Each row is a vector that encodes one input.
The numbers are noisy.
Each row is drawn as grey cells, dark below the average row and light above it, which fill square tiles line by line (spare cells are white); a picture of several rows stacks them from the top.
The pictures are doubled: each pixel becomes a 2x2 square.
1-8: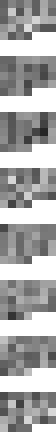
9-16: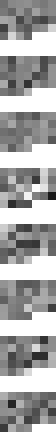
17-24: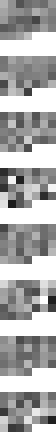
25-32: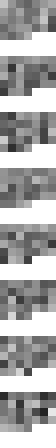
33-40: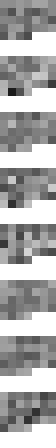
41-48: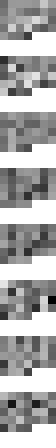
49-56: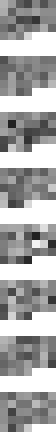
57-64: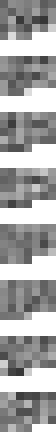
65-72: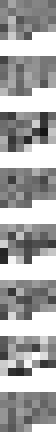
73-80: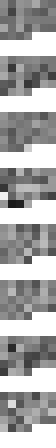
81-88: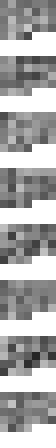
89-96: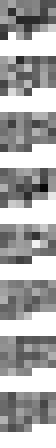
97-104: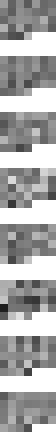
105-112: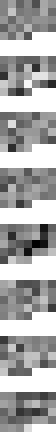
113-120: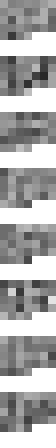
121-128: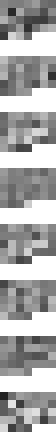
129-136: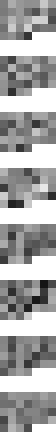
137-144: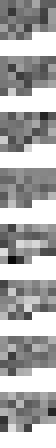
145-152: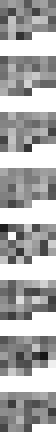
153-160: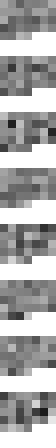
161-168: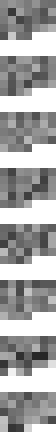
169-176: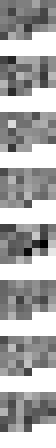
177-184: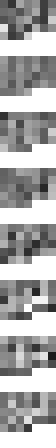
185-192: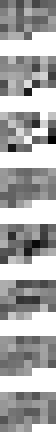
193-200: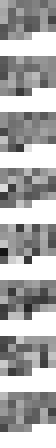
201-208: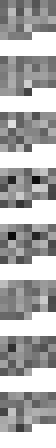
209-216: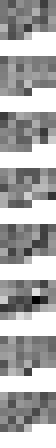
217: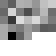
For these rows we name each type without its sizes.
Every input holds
a point on a circle.
